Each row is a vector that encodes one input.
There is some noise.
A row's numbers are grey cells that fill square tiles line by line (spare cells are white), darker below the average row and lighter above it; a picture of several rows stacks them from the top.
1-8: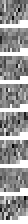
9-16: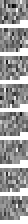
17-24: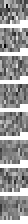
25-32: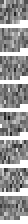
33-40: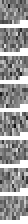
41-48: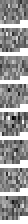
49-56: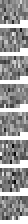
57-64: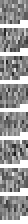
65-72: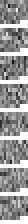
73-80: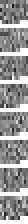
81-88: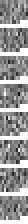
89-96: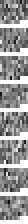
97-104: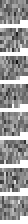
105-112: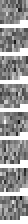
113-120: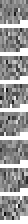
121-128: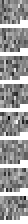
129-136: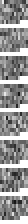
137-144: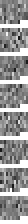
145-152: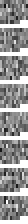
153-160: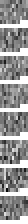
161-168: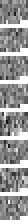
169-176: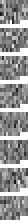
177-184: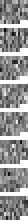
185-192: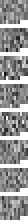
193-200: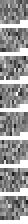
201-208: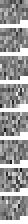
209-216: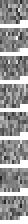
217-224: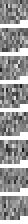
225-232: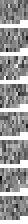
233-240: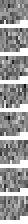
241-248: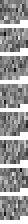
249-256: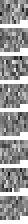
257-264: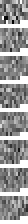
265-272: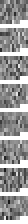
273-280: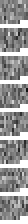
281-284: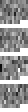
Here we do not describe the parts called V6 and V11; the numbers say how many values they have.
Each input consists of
a point on a 10-point circle, together with either one of 10 labels and a value of V6, or a value of V11.
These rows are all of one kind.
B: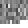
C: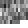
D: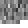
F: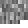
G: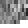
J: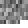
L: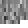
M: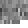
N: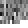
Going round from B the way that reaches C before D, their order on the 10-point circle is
B, N, J, C, G, L, F, M, D.
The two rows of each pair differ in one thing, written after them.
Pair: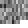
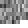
the label
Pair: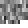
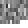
the place on the 10-point circle
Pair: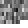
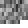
the place on the 10-point circle
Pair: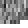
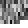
the label
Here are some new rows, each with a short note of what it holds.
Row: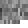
a point on a 10-point circle, one of 10 labels and a value of V6
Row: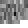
a point on a 10-point circle and a value of V11
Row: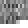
a point on a 10-point circle and a value of V11
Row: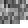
a point on a 10-point circle and a value of V11
